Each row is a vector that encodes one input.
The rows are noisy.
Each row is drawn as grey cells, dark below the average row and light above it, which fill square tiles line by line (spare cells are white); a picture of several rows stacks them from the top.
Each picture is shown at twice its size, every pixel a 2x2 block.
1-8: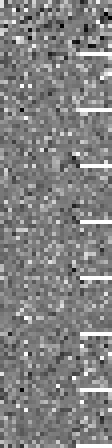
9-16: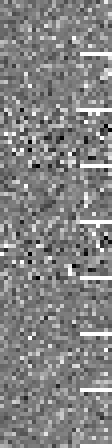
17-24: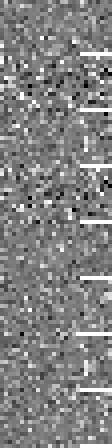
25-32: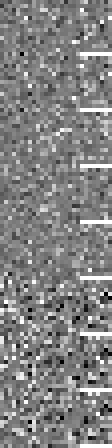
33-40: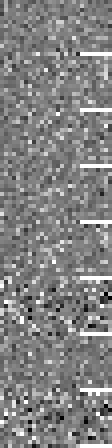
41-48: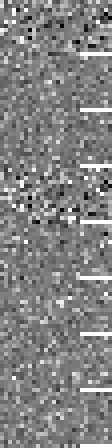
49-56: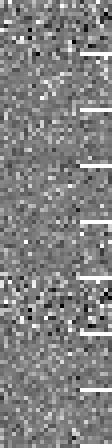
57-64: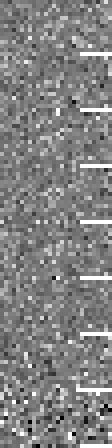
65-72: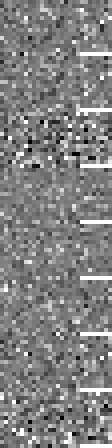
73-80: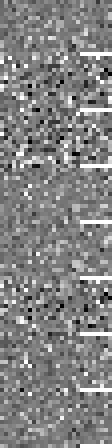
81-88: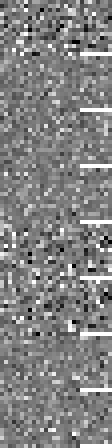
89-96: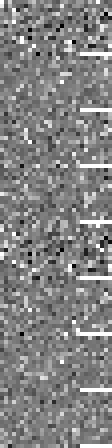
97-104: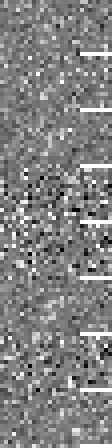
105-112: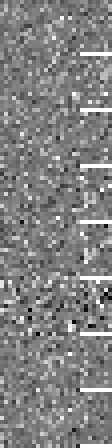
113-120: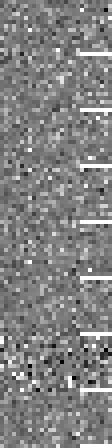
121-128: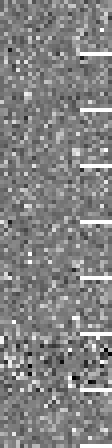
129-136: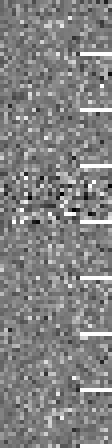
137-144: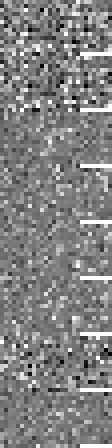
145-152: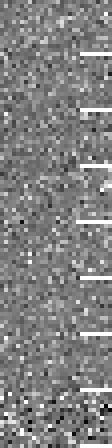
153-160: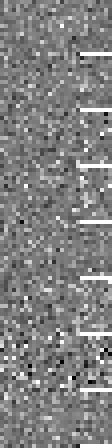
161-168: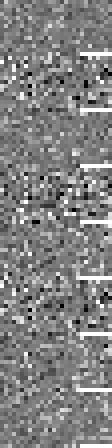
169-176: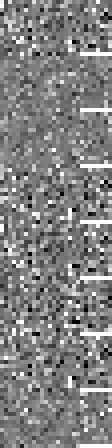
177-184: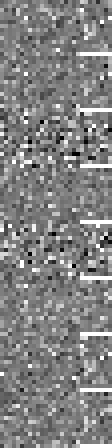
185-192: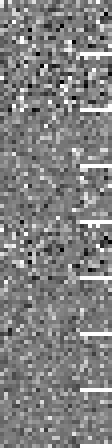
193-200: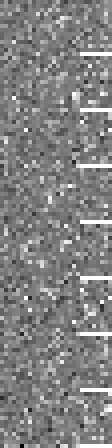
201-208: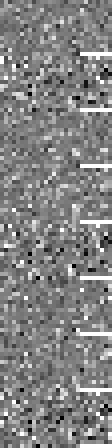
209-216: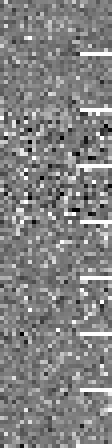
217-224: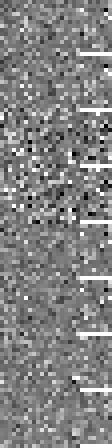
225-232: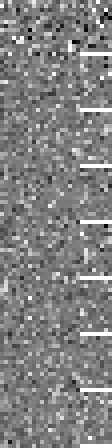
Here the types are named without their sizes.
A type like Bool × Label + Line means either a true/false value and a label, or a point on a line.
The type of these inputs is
Bool × Label + (Circle + Unit) × Line.
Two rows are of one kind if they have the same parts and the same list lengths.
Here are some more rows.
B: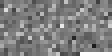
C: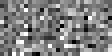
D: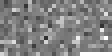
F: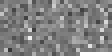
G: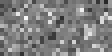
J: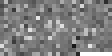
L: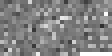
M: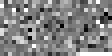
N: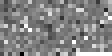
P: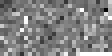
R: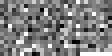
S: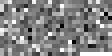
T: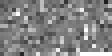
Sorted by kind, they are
B, D, F, J, L
C, M, R, S
G, N, P, T

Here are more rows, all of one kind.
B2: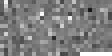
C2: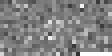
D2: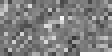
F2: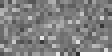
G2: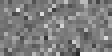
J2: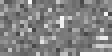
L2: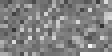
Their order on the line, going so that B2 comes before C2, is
D2, F2, G2, B2, C2, J2, L2.
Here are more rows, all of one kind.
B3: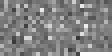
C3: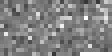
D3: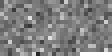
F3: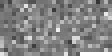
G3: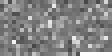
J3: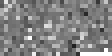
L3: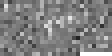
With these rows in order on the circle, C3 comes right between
D3 and L3.
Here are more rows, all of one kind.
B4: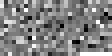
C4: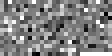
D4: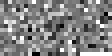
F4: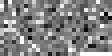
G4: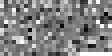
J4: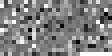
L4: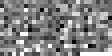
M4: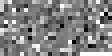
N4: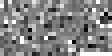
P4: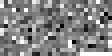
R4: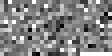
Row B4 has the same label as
G4 and J4.
